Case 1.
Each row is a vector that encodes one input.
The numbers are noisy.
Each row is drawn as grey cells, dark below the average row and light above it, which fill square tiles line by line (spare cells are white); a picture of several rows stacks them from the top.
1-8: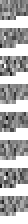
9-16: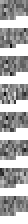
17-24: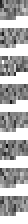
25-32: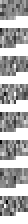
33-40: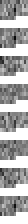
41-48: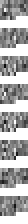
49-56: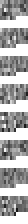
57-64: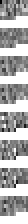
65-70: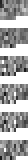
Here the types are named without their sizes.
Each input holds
a point on a line and a node of a tree.
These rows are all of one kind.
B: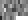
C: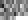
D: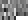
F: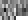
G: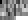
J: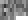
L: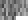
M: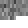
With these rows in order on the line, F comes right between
C and J.
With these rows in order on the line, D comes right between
B and M.
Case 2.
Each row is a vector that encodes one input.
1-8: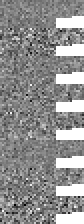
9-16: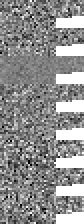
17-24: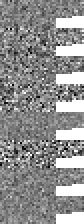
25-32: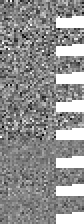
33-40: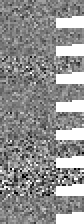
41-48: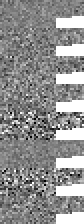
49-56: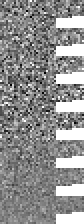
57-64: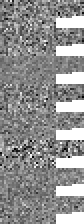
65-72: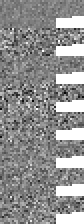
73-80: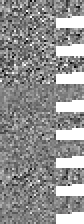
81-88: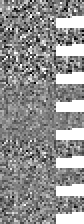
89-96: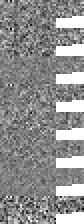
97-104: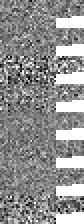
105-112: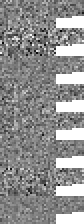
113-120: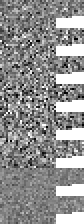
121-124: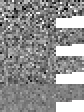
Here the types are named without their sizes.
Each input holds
a node of a tree and a true/false value.
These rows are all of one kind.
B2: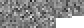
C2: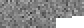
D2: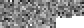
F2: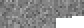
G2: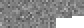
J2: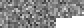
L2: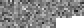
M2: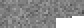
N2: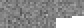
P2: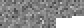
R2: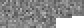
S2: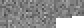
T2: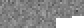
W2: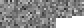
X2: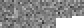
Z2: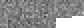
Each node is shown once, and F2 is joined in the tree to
B2, C2 and Z2.
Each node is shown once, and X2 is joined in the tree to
G2.
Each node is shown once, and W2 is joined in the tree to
Z2.
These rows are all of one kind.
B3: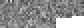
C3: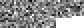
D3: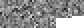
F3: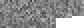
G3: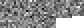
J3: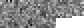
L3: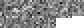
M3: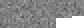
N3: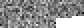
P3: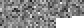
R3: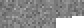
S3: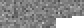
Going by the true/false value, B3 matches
P3 and S3.
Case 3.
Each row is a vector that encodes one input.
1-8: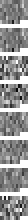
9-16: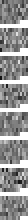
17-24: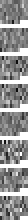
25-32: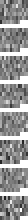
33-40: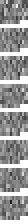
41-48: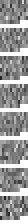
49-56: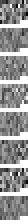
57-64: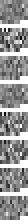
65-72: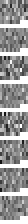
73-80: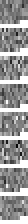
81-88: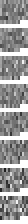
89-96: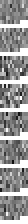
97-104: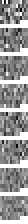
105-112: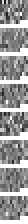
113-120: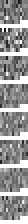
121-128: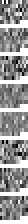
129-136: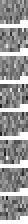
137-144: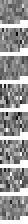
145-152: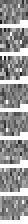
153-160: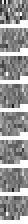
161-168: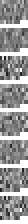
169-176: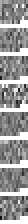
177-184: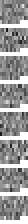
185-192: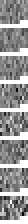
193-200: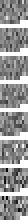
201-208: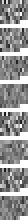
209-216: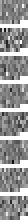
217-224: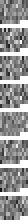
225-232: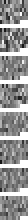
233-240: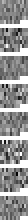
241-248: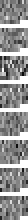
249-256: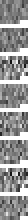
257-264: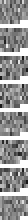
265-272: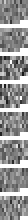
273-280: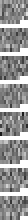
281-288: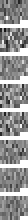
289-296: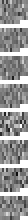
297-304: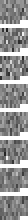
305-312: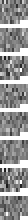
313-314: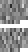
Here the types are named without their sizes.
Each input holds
either a point on a circle, or a point on a line.
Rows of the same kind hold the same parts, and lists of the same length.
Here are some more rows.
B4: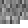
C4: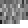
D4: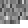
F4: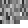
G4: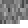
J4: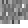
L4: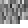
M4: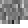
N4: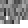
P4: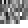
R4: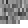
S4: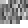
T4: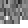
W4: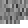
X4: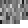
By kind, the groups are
B4, D4, J4, L4, M4, N4, R4, S4, T4, W4
C4, F4, G4, P4, X4

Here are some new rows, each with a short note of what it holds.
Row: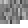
a point on a circle
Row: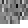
a point on a circle
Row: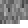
a point on a line
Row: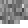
a point on a circle
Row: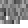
a point on a circle
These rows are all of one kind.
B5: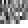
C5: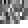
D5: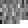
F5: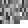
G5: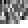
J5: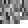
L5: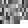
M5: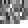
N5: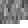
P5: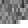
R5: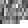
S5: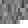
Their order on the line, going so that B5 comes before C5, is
B5, G5, C5, M5, J5, F5, L5, D5, R5, N5, S5, P5.
